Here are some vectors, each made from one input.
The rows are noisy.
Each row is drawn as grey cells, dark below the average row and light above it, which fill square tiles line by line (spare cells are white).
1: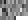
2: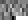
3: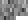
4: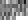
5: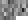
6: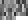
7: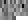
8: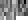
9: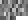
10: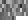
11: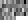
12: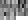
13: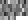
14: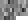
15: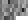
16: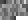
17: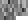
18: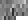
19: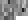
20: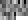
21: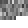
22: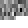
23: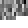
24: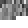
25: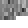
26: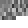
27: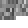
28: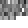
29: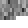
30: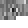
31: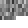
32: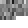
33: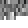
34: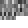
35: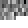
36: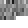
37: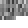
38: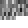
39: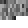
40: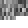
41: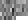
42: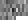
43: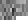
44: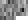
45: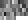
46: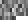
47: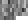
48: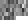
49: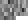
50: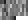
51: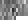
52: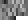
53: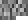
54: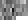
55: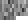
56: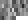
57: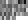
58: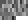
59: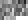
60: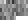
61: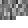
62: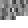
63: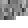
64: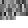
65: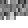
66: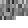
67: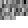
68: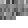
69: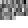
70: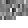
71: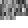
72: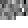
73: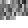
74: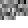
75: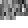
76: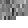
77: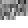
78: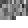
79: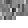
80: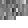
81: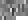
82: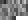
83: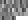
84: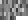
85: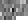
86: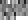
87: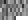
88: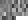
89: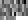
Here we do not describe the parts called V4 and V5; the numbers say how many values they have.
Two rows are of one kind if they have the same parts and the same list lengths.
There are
4 kinds of row.
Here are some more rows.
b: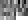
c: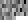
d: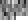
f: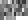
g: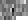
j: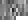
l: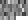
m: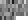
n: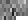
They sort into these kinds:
b, d, l
c, f
g, j, n
m

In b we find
a true/false value, a value of V4 and a value of V5.
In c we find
a point on a 6-point circle, a true/false value and a value of V5.
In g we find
a value of V4.
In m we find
a point on a 6-point circle.
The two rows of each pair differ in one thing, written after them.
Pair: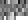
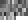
the value of V5
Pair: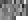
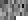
the value of V5
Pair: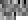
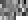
the value of V4
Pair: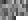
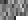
the value of V5
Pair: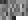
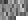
the value of V5
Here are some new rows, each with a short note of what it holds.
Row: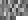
a point on a 6-point circle, a true/false value and a value of V5
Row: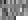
a true/false value, a value of V4 and a value of V5
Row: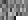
a true/false value, a value of V4 and a value of V5
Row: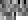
a true/false value, a value of V4 and a value of V5
